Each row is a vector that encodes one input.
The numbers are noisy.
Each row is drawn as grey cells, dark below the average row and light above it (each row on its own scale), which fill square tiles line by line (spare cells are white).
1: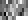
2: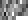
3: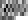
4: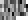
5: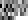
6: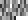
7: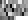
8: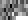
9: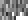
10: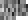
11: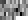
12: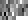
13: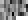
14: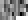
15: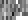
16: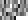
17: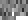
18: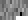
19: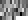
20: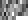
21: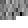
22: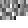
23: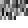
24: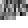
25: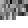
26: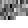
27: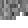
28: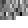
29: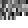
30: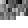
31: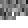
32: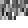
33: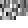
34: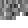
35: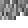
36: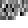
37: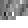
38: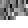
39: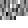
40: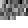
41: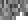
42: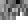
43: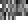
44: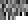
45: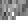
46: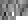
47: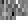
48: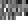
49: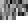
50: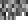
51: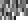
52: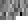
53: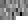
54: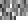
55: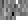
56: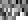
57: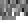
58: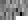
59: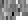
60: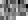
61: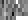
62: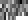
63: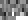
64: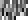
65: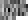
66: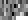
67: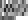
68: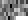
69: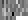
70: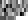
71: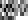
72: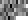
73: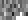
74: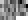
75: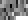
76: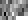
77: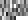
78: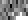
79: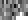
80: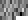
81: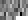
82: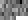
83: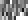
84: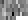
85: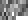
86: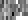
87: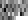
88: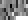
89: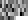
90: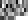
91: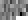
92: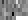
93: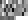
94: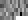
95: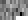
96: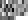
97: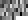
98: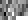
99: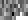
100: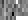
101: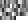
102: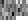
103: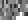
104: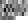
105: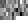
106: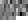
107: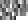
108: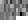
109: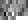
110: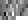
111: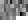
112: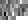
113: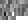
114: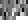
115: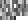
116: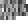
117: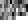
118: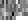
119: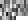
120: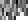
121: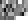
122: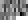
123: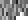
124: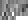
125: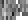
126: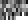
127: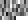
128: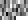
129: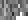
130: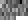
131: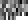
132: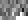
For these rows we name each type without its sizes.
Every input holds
three labels and five true/false values.
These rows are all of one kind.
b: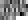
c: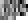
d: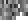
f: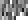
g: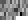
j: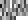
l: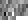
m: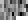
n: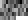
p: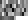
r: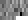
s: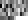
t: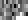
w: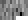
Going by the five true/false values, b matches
c, g, l and r.
